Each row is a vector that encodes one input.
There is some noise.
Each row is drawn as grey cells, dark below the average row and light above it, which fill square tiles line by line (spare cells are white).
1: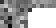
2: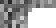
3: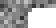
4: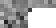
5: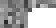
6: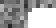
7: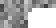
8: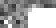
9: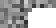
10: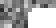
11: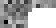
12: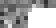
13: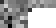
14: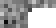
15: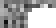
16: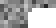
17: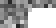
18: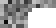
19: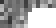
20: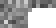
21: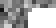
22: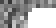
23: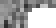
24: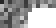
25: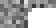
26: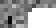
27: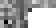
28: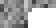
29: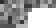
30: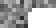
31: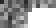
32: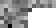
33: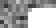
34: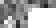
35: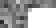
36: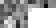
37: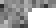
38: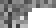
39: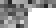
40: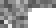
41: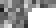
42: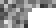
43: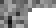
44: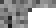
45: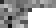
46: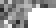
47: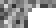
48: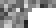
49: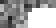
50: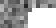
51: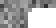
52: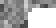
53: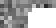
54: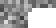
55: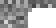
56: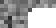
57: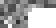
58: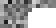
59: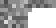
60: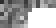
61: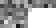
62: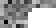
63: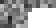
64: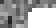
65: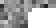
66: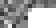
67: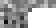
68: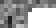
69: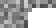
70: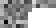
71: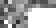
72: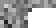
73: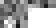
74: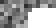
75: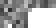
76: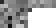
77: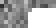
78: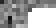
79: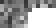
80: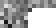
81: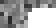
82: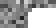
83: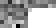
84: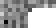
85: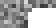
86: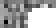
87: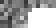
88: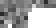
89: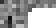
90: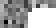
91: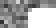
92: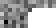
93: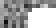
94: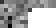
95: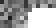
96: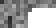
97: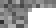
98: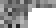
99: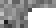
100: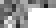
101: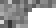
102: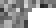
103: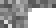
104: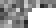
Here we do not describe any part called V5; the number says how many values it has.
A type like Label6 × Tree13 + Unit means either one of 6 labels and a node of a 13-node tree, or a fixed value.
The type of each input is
(Line4 + V5) × Line6.
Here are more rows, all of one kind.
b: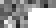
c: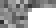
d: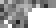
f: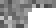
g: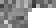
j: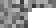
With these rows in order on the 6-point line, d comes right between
g and j.
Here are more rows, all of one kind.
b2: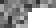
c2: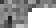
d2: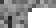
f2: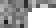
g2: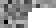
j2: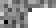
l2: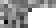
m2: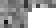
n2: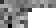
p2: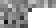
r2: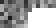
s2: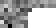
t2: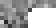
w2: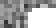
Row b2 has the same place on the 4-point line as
c2, d2, n2 and r2.
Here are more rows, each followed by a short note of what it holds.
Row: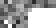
a point on a 6-point line and a value of V5
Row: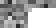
a point on a 6-point line and a value of V5
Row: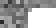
a point on a 6-point line and a value of V5
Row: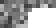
a point on a 4-point line and a point on a 6-point line
